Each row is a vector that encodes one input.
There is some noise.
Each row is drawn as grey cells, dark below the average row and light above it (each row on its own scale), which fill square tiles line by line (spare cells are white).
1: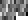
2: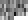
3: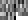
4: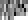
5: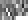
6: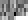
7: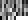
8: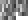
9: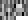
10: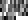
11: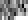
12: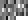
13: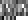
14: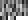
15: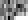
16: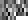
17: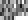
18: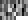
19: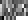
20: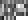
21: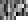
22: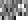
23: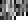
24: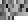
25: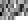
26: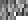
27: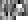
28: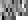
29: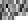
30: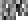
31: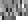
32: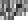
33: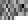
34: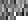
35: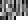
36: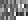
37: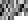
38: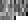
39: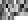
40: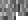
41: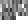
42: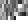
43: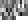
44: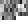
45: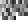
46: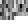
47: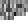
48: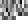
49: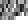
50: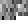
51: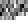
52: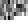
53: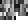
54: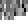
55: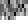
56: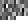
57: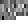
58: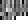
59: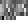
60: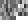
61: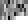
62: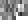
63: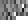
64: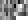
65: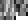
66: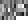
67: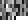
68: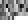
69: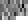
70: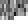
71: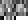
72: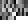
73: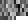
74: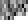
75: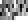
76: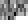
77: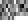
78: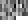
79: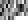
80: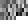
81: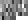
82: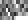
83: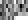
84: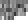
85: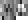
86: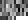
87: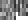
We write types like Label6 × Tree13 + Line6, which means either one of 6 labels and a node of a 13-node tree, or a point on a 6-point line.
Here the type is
Bool × Line7 + Line4.
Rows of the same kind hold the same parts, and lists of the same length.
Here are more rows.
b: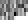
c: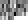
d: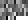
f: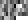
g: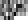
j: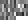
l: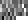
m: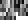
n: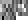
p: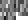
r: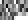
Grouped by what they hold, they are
b, c, g, r
d, f, j, l, m, n, p

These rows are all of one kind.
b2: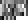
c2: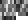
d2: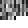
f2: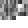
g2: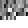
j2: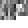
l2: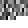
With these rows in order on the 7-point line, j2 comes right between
b2 and f2.
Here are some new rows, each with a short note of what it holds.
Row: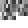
a point on a 7-point line and a true/false value
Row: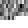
a point on a 4-point line
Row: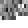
a point on a 7-point line and a true/false value
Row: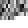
a point on a 4-point line
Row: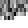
a point on a 4-point line
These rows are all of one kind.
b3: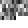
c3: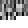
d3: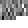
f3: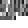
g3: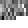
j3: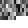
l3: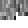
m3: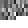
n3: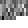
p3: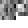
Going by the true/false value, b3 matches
f3, l3 and p3.
